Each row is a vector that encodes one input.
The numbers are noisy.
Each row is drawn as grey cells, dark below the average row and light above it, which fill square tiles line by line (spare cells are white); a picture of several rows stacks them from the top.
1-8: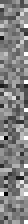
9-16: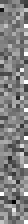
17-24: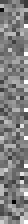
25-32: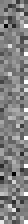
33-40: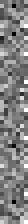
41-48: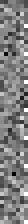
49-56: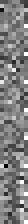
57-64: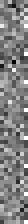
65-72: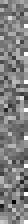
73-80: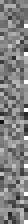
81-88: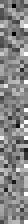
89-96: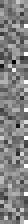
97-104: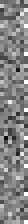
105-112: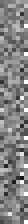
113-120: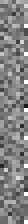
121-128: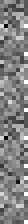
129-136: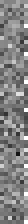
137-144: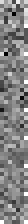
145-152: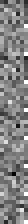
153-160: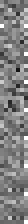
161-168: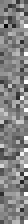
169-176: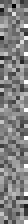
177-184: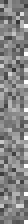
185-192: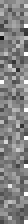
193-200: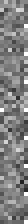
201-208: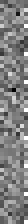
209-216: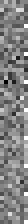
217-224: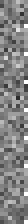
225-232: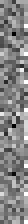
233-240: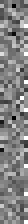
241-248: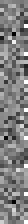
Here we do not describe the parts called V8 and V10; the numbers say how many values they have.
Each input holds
either a point on a 3-point line, a point on a 4-point line and a value of V8, or a point on a 5-point line, or a point on a 6-point line, or a value of V10.
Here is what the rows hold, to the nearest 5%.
About 40% of them hold a point on a 3-point line, a point on a 4-point line and a value of V8. About 10% of them hold a point on a 5-point line. About 15% of them hold a point on a 6-point line. The rest hold a value of V10.
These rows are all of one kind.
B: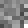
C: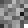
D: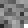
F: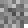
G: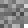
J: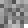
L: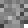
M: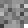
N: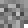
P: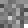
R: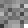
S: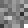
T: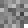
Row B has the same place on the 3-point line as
N and R.
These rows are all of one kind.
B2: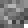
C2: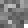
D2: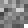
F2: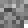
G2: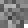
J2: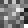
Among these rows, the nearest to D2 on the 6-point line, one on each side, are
F2 and J2.
